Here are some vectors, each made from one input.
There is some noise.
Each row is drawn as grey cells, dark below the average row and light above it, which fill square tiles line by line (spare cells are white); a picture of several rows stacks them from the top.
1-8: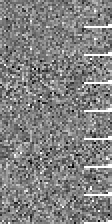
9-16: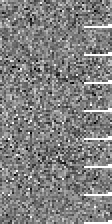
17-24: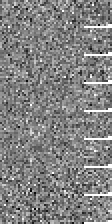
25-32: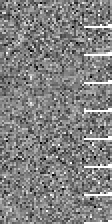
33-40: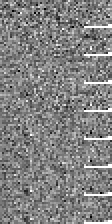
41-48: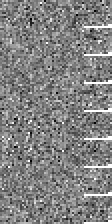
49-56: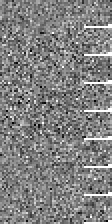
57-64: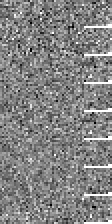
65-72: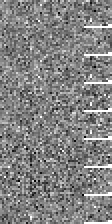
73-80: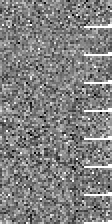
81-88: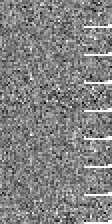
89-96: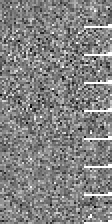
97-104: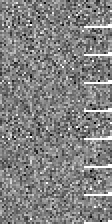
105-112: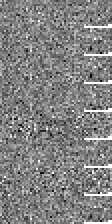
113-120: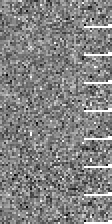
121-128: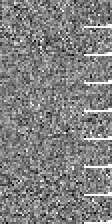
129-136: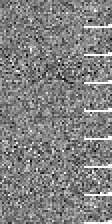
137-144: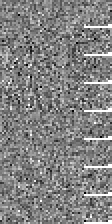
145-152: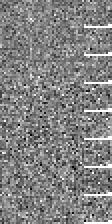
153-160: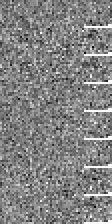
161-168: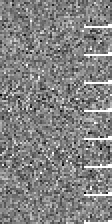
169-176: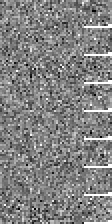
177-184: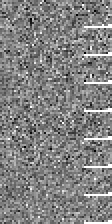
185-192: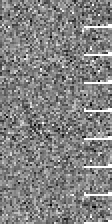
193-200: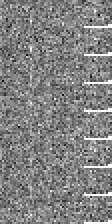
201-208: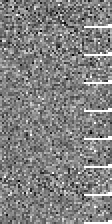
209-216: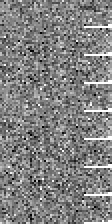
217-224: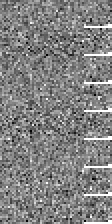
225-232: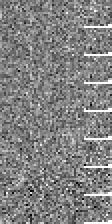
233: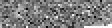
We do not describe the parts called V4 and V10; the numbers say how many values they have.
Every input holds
either one of 6 labels and a value of V4, or a true/false value and a value of V10.
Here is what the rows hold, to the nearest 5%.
About 35% of them hold one of 6 labels and a value of V4. The rest hold a true/false value and a value of V10.
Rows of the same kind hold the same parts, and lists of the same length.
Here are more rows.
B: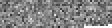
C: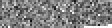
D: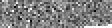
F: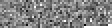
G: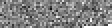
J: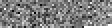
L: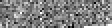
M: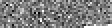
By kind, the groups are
B, F, G
C, D, J, L, M

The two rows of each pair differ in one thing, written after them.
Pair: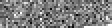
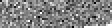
the value of V4
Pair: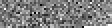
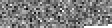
the label
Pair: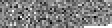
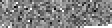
the label
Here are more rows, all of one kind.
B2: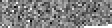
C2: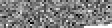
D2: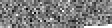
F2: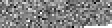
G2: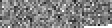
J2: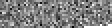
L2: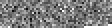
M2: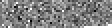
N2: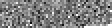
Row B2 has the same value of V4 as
F2, M2 and N2.
